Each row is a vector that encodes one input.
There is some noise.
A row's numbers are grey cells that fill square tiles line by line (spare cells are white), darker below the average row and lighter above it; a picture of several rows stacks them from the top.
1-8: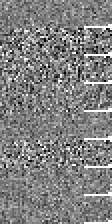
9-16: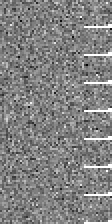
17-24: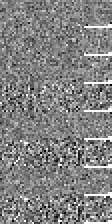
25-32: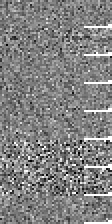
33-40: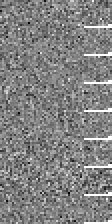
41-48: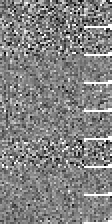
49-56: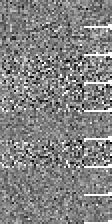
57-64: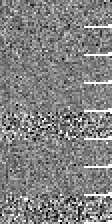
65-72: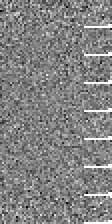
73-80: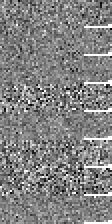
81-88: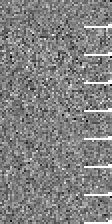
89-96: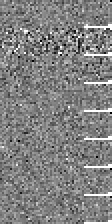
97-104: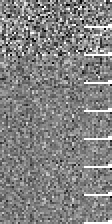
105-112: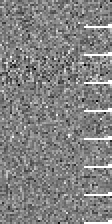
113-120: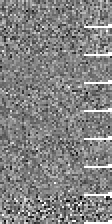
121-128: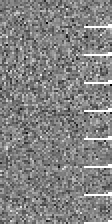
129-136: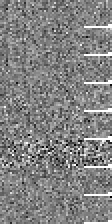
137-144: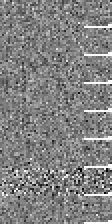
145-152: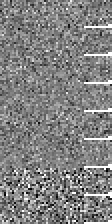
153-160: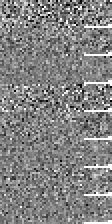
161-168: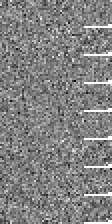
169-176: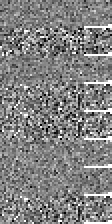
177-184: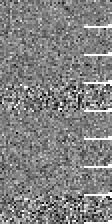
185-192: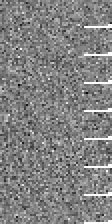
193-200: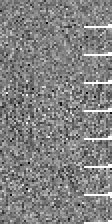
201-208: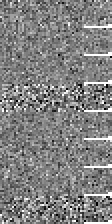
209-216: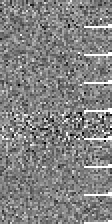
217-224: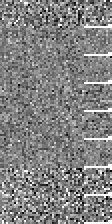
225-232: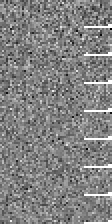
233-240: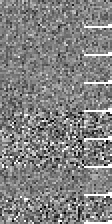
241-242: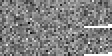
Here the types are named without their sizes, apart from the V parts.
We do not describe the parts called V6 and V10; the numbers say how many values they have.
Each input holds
either a label, or a node of a tree, a true/false value, a value of V6 and a value of V10.
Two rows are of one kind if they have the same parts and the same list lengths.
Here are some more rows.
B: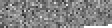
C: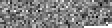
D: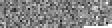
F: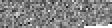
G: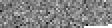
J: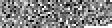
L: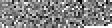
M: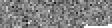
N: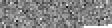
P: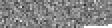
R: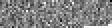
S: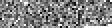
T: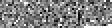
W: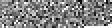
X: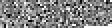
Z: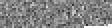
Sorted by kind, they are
B, C, D, F, G, M, N, P, R, Z
J, L, S, T, W, X

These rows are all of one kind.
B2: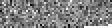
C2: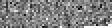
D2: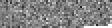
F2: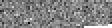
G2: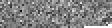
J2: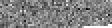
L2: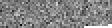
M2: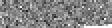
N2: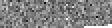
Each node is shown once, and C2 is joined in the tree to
B2, D2 and L2.
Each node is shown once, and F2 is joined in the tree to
N2.
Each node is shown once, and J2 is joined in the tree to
N2.
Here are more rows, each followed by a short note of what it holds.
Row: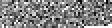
a label
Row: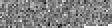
a node of a tree, a true/false value, a value of V6 and a value of V10
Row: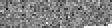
a node of a tree, a true/false value, a value of V6 and a value of V10
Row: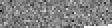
a node of a tree, a true/false value, a value of V6 and a value of V10
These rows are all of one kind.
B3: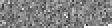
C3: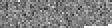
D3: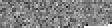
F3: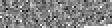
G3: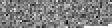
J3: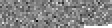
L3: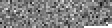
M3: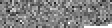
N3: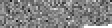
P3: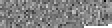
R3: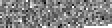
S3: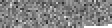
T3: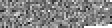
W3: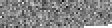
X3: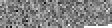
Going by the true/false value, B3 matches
C3, D3, J3 and P3.
